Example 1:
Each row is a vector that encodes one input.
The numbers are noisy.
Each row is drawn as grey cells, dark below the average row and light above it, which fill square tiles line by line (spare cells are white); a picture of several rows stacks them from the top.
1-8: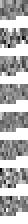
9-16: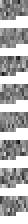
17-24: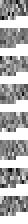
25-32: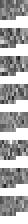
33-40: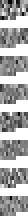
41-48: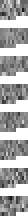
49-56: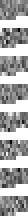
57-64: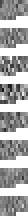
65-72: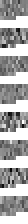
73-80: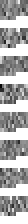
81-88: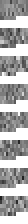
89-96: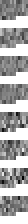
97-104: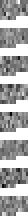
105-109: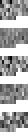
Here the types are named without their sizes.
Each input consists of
a true/false value, together with either a fixed value, or a point on each of two lines.
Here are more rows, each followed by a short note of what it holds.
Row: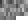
a point on each of two lines and a true/false value
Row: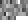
a point on each of two lines and a true/false value
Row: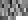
a point on each of two lines and a true/false value
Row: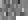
a true/false value
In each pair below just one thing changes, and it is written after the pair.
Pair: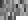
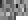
the place on one of the two lines
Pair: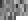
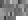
the place on one of the two lines
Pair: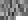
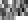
the place on one of the two lines
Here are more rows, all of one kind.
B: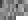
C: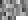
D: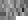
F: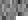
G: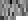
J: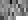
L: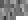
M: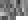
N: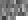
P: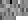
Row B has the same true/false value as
F, L, M and N.
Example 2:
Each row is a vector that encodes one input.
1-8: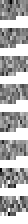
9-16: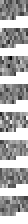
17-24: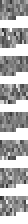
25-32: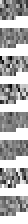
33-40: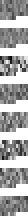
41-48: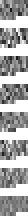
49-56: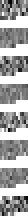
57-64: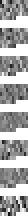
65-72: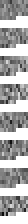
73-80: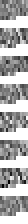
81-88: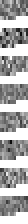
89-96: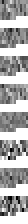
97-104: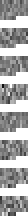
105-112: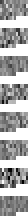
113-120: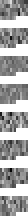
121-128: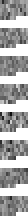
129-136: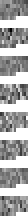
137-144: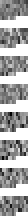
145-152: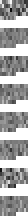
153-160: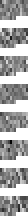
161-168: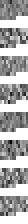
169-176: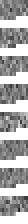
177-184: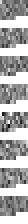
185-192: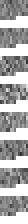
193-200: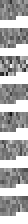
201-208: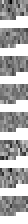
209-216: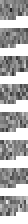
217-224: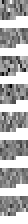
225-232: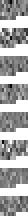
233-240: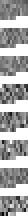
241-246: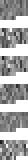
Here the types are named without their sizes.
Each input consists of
a true/false value, together with either a fixed value, or a point on each of two lines.
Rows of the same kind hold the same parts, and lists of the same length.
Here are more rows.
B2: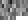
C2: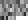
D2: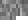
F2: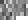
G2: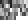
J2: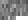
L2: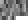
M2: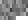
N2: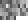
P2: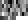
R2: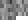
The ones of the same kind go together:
B2, C2, D2, F2, J2
G2, L2, M2, N2, P2, R2

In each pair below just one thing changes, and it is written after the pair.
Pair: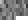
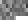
the place on one of the two lines
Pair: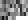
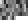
the true/false value
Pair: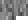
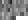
the place on one of the two lines
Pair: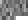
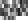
the place on one of the two lines
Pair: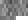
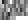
the true/false value
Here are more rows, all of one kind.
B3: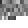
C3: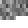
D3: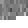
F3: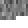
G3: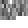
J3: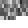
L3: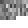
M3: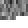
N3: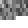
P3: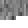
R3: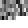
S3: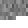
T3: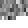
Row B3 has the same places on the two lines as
G3, P3 and R3.
